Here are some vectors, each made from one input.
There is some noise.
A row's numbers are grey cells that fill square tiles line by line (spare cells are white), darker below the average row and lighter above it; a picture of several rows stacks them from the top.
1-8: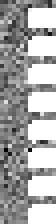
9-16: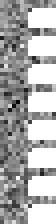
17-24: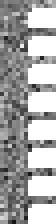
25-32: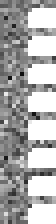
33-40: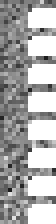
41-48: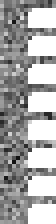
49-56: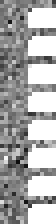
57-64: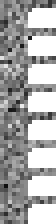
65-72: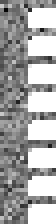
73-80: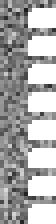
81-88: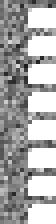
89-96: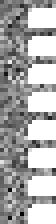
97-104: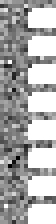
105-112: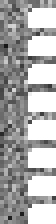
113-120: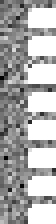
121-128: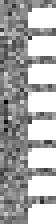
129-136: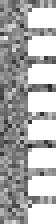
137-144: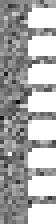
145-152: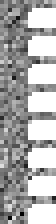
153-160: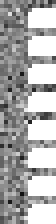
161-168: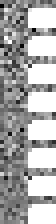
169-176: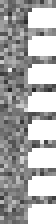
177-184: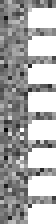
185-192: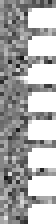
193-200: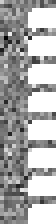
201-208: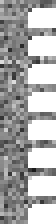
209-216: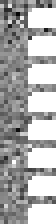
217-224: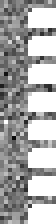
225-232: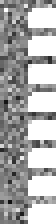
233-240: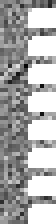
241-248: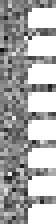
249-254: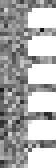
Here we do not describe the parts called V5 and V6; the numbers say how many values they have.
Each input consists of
one of 9 labels, together with either a true/false value and a value of V6, or a value of V5.
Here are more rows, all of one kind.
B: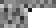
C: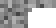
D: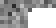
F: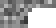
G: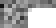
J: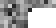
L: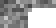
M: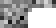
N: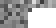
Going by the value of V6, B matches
F, G and M.
